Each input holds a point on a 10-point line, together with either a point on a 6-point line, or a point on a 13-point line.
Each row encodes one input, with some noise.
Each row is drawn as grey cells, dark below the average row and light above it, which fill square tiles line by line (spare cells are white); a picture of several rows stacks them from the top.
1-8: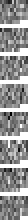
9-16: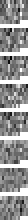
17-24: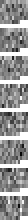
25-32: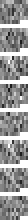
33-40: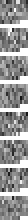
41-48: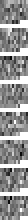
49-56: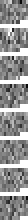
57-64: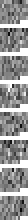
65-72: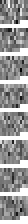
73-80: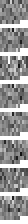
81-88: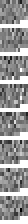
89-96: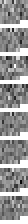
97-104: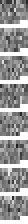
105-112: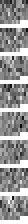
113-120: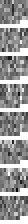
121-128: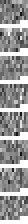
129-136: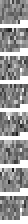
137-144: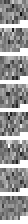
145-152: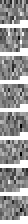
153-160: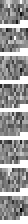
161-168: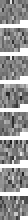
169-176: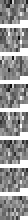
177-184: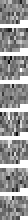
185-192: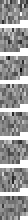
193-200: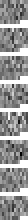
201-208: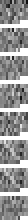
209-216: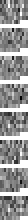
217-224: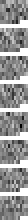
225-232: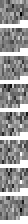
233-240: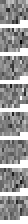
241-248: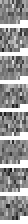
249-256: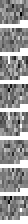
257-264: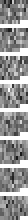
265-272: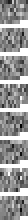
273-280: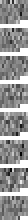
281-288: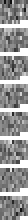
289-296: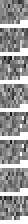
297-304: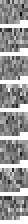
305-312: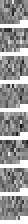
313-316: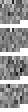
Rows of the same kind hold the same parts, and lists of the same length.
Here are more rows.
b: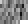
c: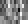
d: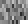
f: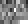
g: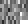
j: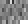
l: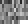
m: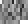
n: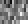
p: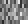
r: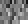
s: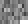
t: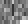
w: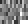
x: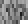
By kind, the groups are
b, d, j, m, s, t, x
c, f, g, l, n, p, r, w

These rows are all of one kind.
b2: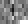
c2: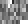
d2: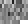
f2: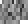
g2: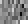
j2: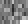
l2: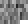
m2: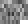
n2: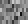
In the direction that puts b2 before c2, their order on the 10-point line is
n2, b2, j2, g2, l2, f2, d2, m2, c2.
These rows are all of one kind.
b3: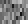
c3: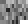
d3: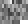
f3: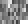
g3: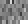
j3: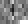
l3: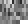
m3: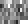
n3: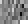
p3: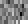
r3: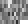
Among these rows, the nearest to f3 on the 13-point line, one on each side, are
d3 and r3.
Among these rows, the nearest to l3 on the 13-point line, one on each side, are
g3 and n3.
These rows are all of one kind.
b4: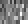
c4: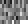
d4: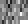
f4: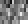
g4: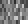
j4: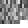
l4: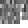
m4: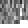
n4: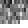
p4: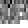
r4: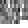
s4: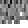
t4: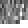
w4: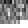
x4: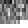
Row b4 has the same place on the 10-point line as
g4, j4, m4 and t4.
